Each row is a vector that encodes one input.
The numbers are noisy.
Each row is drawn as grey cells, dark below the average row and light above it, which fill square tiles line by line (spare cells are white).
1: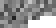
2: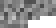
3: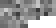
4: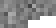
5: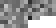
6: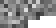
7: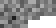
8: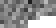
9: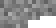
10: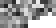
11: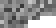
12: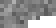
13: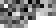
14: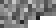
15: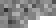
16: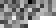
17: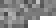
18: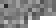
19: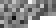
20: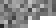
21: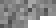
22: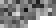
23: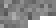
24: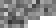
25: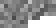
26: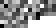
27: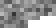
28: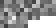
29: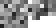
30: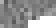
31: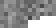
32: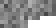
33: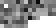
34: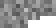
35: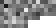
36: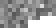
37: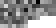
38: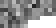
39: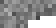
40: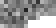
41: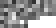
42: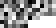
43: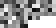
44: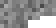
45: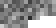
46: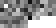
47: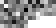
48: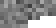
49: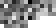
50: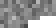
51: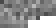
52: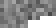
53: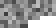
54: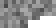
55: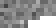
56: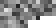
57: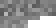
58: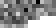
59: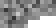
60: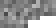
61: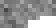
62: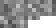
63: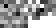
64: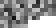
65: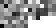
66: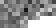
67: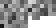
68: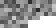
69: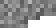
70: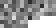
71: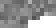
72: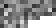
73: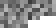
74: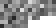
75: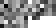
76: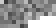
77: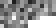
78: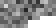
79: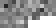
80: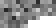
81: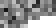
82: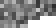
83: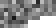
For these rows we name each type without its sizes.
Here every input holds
a true/false value, together with either a label, or a point on a line.
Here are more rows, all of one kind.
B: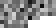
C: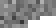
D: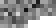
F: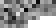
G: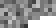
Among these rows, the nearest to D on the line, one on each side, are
B and G.
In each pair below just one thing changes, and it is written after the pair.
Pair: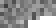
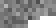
the true/false value
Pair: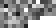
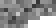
the true/false value
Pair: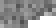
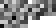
the true/false value
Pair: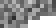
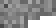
the place on the line
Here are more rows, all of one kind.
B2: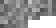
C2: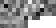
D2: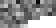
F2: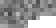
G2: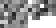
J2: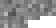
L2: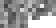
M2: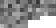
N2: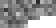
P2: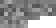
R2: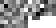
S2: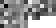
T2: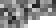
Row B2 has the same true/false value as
D2 and N2.
